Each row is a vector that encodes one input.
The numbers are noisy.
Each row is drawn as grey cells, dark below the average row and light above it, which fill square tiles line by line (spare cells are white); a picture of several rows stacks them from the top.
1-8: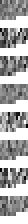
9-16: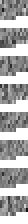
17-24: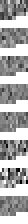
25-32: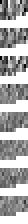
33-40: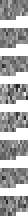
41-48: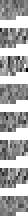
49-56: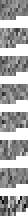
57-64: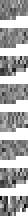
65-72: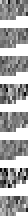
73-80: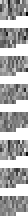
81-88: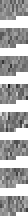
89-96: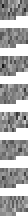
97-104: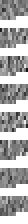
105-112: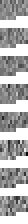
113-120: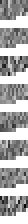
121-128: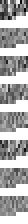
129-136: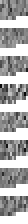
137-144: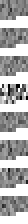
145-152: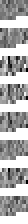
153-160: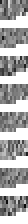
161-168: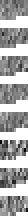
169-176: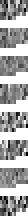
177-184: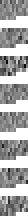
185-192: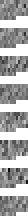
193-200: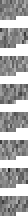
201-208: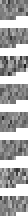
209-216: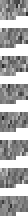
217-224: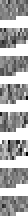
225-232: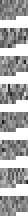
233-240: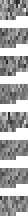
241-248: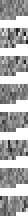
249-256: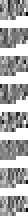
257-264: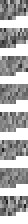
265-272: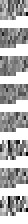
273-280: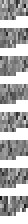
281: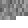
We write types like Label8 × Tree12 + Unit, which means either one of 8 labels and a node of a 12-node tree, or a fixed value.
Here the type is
Line19.
